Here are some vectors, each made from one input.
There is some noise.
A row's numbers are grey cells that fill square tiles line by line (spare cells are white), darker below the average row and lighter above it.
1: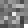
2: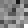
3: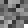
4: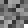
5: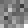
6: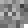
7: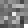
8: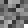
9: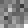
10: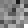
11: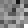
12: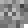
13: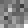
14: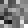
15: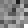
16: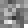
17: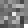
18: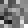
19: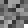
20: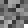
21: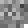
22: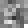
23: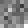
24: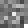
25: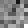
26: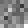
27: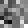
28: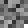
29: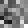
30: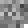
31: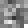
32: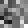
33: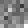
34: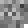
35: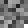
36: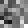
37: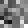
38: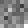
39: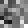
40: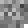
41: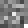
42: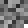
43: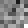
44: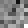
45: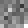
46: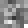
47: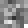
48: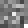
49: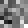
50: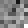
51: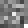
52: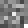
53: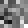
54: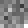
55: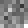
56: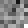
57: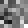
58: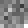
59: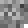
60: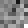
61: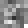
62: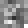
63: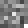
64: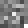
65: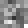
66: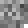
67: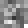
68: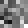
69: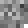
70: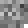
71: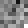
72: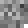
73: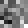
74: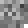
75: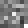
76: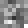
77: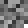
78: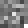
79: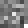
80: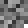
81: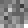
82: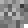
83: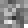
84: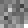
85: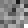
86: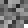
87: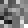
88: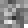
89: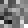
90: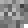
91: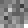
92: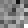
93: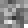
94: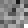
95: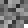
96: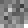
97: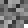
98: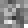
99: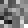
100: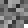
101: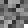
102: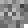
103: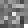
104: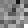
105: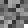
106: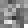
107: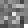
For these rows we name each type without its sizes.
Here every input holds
a label.
